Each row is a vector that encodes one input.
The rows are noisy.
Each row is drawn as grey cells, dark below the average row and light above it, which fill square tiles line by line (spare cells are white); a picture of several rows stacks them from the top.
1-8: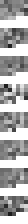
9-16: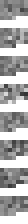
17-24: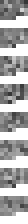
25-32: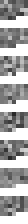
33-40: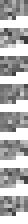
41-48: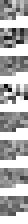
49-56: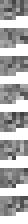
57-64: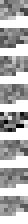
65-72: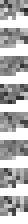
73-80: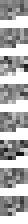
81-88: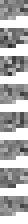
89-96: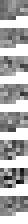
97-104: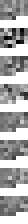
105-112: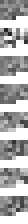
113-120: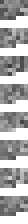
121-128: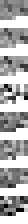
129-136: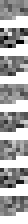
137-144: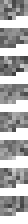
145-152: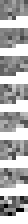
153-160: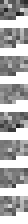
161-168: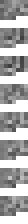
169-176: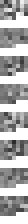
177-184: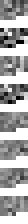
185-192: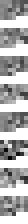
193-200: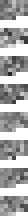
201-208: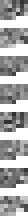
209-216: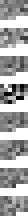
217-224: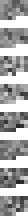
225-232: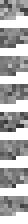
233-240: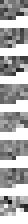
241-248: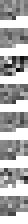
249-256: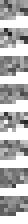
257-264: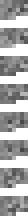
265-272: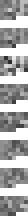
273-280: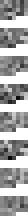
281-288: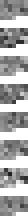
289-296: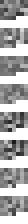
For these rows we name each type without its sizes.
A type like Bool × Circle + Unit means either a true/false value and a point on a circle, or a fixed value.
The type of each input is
Bool × Tree.
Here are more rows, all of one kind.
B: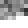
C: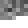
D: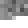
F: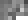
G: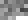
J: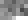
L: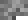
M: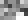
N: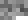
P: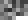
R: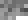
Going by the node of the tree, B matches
C, F and P.
